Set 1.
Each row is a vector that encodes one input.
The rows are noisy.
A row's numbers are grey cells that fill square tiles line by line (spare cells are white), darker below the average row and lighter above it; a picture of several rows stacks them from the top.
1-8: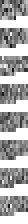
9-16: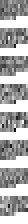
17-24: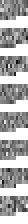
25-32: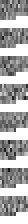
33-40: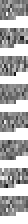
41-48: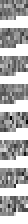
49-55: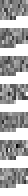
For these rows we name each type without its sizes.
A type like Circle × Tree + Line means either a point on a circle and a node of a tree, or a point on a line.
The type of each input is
Line × Line.
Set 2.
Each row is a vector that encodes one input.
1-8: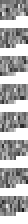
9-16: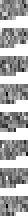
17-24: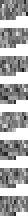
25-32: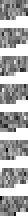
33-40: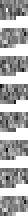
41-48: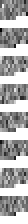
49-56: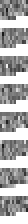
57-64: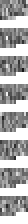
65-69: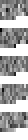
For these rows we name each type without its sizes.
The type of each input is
Bool × Bool × Bool × Bool.
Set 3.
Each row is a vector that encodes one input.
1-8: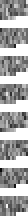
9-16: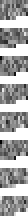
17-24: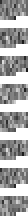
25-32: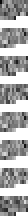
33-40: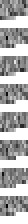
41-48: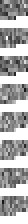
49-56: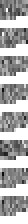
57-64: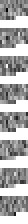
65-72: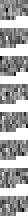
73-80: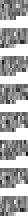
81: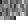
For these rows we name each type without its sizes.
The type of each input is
Bool × Bool × Bool × Bool.
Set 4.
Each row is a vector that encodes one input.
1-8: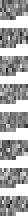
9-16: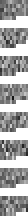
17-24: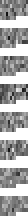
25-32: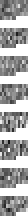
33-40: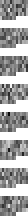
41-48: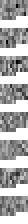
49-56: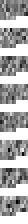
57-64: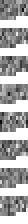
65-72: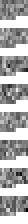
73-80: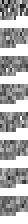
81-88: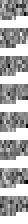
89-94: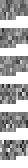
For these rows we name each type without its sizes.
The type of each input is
Line × Line.
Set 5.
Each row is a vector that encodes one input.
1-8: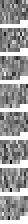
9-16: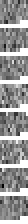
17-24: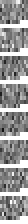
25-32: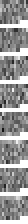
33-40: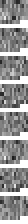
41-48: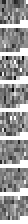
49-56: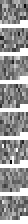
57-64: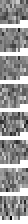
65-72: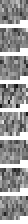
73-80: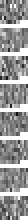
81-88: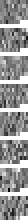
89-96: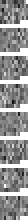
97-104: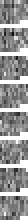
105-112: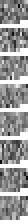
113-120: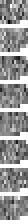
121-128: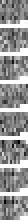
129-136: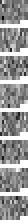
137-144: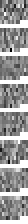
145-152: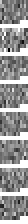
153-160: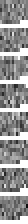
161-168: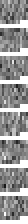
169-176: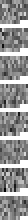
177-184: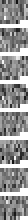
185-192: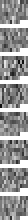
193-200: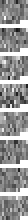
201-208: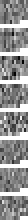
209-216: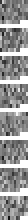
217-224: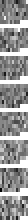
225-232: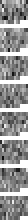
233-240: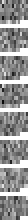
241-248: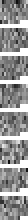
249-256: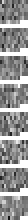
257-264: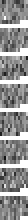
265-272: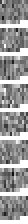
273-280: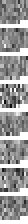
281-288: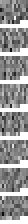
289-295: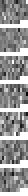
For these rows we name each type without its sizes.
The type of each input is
Tree + Unit.
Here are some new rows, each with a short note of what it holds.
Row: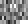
a fixed value
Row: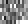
a fixed value
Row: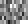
a fixed value
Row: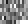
a fixed value
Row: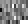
a node of a tree
